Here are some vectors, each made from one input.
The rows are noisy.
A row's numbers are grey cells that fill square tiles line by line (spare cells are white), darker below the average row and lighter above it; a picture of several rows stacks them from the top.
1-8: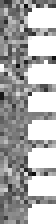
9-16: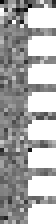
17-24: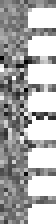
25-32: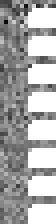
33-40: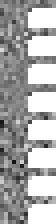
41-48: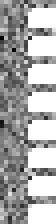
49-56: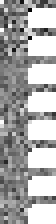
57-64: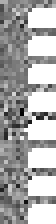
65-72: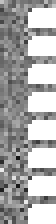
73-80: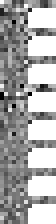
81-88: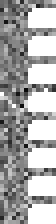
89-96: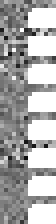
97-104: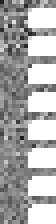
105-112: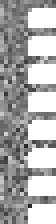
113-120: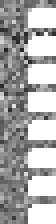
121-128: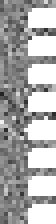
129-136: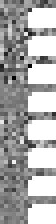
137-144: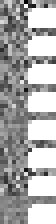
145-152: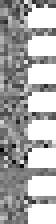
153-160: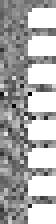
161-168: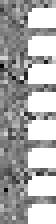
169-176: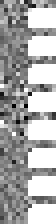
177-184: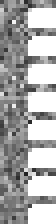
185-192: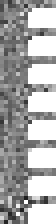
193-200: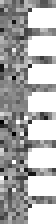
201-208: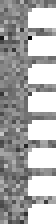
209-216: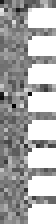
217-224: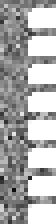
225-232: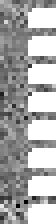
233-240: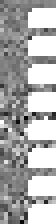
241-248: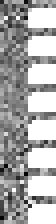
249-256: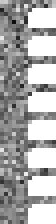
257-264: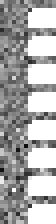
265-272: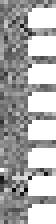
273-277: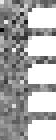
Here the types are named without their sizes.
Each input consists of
a point on each of two circles, a node of a tree and a true/false value.
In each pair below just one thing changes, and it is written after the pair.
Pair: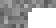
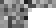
the true/false value
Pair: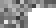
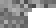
the place on one of the two circles
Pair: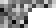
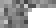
the node of the tree
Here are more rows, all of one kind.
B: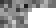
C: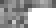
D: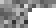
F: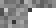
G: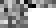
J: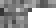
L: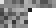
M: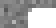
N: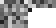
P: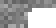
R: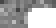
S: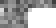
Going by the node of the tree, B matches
C, J, N and P.
